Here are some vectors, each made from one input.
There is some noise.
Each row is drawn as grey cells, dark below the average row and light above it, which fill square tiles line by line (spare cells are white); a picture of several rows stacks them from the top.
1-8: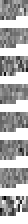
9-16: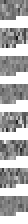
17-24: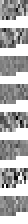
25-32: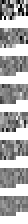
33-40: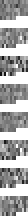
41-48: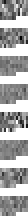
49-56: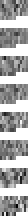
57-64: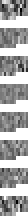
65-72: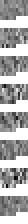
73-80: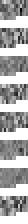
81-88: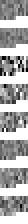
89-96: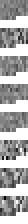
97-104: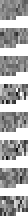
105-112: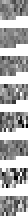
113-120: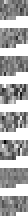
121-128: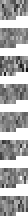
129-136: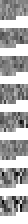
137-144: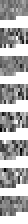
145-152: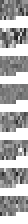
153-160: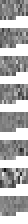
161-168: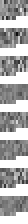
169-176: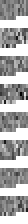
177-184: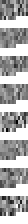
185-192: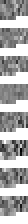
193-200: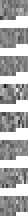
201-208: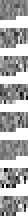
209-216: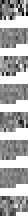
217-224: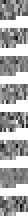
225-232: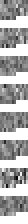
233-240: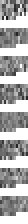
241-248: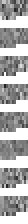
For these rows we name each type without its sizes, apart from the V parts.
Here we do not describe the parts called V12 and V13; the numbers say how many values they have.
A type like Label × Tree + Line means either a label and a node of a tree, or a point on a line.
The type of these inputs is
Label × (Line + V12 × V13).
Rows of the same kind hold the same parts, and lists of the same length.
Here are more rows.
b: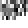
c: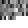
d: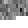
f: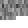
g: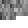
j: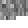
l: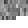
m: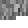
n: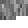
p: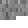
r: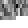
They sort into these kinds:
b, d, j, l, m, n, p
c, f, g, r

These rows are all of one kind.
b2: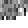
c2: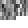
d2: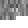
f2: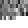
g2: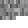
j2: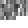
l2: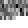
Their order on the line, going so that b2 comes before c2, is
g2, f2, j2, b2, c2, l2, d2.
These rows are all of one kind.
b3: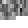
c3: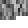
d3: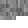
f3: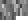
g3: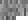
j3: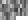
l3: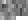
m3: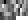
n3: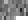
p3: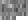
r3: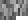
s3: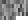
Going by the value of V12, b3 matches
f3, g3 and n3.
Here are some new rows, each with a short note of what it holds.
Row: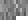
a label, a value of V12 and a value of V13
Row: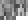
a label and a point on a line
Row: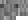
a label and a point on a line
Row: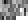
a label and a point on a line
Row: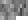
a label, a value of V12 and a value of V13
